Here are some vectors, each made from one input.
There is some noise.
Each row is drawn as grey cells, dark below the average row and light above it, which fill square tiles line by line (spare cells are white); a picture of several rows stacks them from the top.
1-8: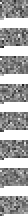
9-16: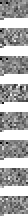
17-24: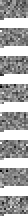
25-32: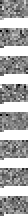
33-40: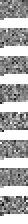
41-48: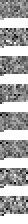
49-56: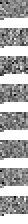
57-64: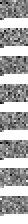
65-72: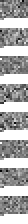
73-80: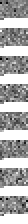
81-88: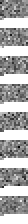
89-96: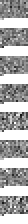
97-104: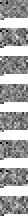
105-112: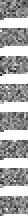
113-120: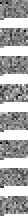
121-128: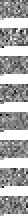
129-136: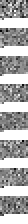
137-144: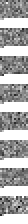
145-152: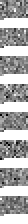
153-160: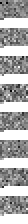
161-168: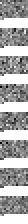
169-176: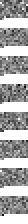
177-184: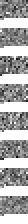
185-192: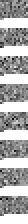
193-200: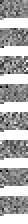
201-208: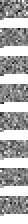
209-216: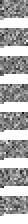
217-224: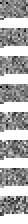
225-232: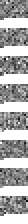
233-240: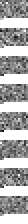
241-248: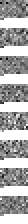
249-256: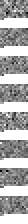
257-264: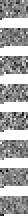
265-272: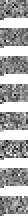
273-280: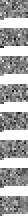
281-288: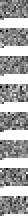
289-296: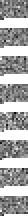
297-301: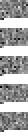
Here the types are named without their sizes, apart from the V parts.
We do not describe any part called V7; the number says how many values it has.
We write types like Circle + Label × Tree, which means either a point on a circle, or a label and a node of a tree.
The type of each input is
List(Line) × V7.
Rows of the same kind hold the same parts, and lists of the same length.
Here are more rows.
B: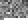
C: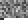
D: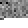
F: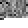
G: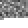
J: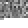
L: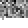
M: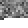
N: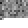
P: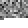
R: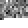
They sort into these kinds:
B, J, N, R
C
D, F, G, L, M
P

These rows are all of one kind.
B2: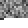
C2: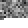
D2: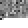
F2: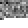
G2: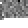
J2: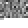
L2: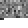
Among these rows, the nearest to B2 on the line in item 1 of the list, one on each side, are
J2 and L2.
